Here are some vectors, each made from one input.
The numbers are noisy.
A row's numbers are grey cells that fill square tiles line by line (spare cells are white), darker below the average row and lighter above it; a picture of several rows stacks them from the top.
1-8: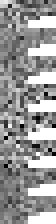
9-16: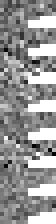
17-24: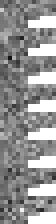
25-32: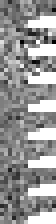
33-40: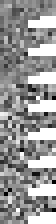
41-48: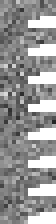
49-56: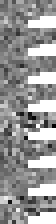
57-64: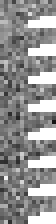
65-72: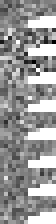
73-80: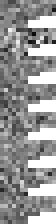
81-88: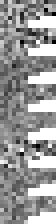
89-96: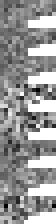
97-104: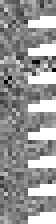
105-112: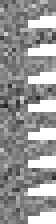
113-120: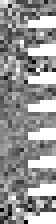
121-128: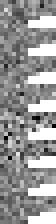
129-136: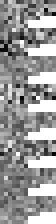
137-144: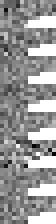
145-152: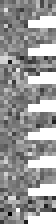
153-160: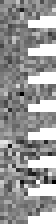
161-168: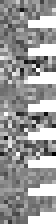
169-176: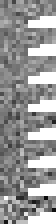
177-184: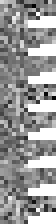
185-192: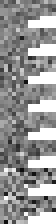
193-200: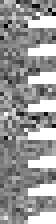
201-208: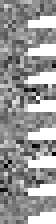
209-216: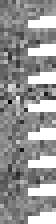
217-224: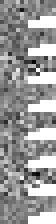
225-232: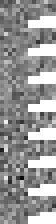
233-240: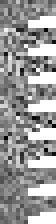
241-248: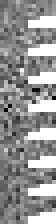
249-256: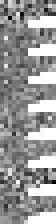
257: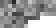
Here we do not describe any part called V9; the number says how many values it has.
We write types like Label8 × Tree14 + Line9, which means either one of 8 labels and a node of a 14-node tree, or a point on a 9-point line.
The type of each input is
Line11 + Line15 × (Line16 + V9).
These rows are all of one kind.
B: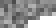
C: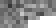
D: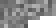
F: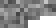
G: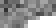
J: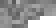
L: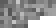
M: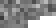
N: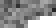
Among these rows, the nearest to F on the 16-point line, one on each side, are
B and M.
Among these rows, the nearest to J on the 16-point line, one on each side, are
G and L.
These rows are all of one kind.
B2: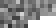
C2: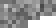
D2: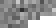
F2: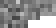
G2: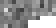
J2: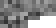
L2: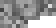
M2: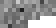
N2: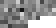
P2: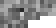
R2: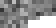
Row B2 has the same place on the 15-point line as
F2, L2, N2 and P2.
